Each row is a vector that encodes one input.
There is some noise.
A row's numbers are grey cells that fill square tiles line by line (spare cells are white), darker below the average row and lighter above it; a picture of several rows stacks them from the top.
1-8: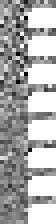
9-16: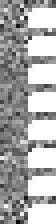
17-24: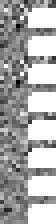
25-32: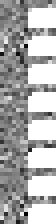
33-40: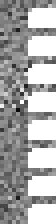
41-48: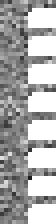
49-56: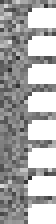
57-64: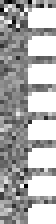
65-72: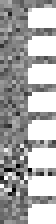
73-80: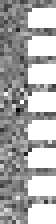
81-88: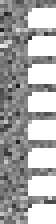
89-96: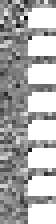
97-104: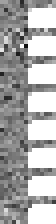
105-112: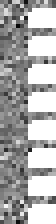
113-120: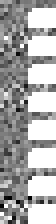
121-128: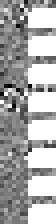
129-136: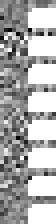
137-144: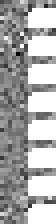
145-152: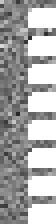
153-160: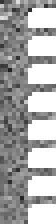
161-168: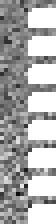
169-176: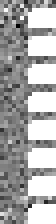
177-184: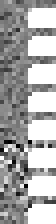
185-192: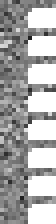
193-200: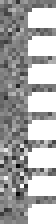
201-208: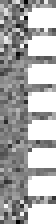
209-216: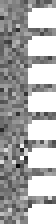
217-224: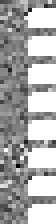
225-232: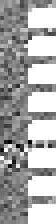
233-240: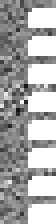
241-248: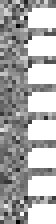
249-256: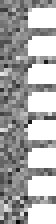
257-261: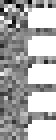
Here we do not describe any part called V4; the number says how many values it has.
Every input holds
a list of up to three items, each a true/false value and a value of V4.
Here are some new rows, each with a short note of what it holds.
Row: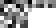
the empty list
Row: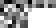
the empty list
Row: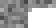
a list of three items
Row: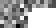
a list of one item
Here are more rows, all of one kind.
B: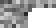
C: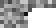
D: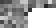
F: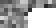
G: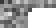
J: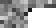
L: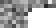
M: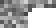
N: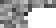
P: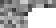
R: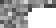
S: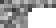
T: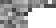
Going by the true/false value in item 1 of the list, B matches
G and S.
